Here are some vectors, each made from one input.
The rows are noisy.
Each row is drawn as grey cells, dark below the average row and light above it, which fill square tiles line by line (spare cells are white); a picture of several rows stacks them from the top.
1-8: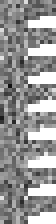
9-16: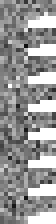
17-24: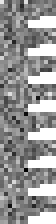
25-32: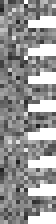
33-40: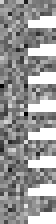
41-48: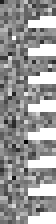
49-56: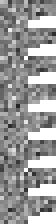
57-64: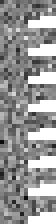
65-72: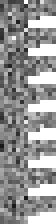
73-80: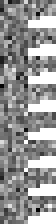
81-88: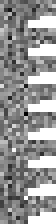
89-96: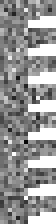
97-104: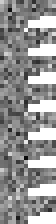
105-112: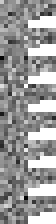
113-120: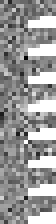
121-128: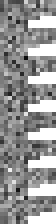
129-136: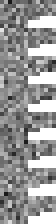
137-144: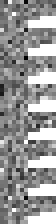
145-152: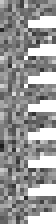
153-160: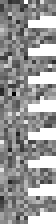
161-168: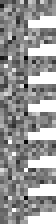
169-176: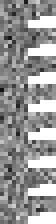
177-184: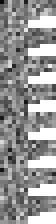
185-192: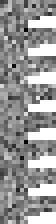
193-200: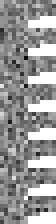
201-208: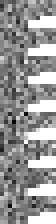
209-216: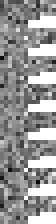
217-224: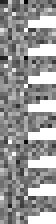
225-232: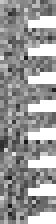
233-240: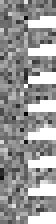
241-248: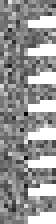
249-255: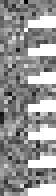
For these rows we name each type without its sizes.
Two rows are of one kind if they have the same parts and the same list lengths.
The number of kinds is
2.
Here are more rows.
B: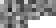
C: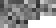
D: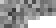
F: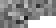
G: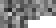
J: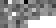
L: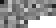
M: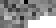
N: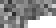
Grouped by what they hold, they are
B, C, F, G, N
D, J, L, M

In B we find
a point on each of two lines.
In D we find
a point on a line and three true/false values.
